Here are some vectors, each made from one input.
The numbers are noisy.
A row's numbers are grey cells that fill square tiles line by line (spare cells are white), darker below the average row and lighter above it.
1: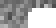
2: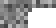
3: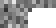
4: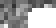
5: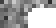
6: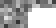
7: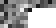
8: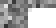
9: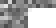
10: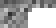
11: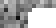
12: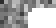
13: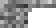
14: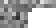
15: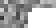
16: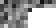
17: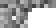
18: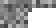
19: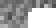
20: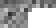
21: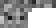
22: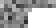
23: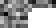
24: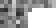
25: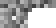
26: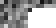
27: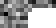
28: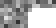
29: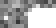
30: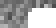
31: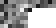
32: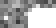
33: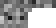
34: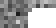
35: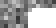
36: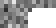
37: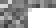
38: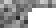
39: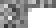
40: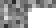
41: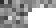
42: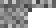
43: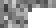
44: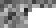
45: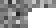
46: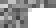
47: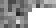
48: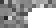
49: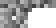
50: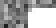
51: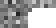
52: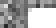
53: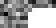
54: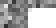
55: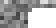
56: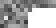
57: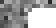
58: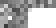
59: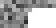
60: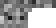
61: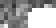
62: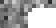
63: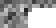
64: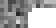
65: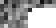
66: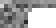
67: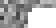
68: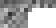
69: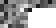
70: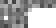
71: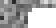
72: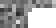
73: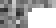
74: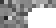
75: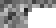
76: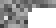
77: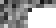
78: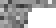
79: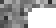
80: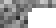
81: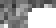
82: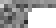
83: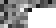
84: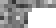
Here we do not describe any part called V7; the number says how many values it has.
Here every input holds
either a node of a 9-node tree, or three true/false values and a value of V7.
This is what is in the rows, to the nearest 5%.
About 35% of them hold a node of a 9-node tree. The rest hold three true/false values and a value of V7.
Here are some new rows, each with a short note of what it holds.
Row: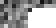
a node of a 9-node tree
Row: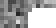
three true/false values and a value of V7
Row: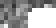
a node of a 9-node tree
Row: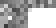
three true/false values and a value of V7
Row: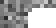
three true/false values and a value of V7
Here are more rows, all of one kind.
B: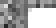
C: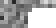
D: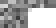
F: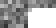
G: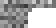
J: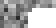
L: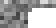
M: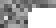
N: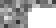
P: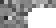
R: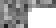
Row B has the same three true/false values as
L and R.
